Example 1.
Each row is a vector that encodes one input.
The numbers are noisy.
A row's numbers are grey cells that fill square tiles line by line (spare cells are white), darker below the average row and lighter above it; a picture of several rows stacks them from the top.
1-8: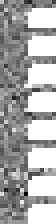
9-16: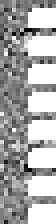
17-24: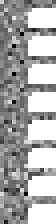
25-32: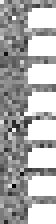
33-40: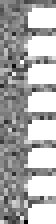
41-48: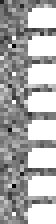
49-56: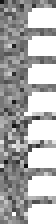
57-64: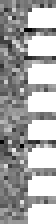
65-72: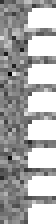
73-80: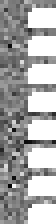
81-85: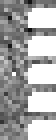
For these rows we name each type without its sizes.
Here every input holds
either a fixed value, or a node of a tree.
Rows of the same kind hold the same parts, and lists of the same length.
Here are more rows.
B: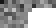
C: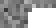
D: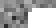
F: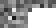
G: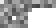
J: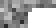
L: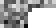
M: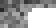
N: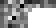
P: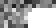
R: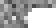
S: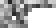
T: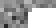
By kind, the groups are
B, C, D, F, G, J, M, N, P, R, S, T
L

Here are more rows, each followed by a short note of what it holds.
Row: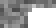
a node of a tree
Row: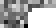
a fixed value
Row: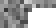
a node of a tree
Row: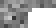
a node of a tree
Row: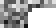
a fixed value
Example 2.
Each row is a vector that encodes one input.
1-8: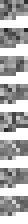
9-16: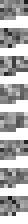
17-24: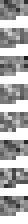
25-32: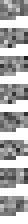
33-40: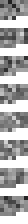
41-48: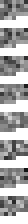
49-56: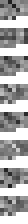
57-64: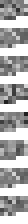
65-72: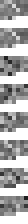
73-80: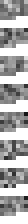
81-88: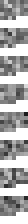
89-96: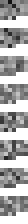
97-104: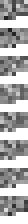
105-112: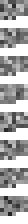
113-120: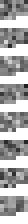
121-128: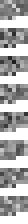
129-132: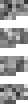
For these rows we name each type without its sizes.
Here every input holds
four true/false values.
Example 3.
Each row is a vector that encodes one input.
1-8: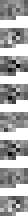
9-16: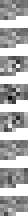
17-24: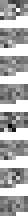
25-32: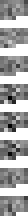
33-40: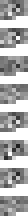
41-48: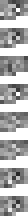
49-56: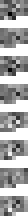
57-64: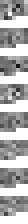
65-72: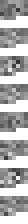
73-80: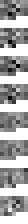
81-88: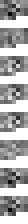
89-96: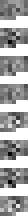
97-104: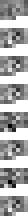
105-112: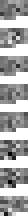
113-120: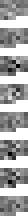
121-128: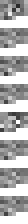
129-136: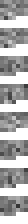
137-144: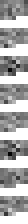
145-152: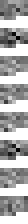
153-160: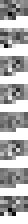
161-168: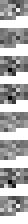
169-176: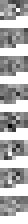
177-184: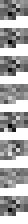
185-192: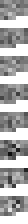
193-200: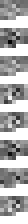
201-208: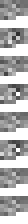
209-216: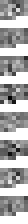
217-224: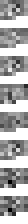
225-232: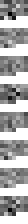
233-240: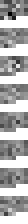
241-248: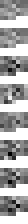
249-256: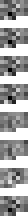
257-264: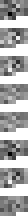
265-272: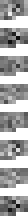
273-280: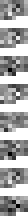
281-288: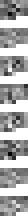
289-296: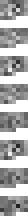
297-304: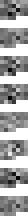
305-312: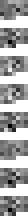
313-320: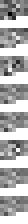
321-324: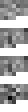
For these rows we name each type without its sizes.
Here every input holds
a point on a line.
